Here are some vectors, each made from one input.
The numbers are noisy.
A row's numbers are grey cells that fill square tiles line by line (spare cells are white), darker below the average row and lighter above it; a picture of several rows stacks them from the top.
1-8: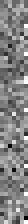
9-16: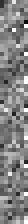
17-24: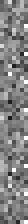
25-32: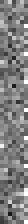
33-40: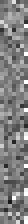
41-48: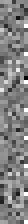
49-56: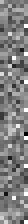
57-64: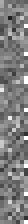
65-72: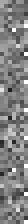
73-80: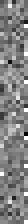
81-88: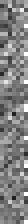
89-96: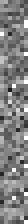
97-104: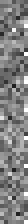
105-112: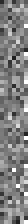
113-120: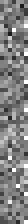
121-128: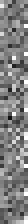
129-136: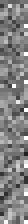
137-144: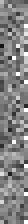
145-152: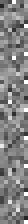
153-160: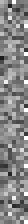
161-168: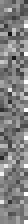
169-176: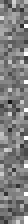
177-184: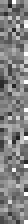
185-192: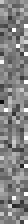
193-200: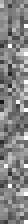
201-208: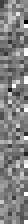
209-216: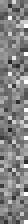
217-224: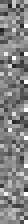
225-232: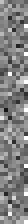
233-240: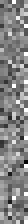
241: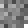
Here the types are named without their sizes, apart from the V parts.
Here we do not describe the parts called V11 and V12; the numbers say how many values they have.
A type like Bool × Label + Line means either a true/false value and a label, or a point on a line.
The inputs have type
(Label × V11 + Line) × V12.
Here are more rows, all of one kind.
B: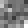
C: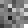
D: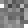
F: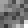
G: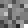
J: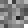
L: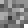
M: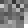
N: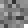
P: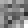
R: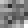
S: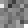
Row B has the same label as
D and M.
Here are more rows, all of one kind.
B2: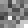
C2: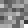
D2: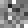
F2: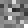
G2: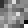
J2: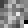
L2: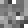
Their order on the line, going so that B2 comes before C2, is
L2, G2, D2, F2, J2, B2, C2.
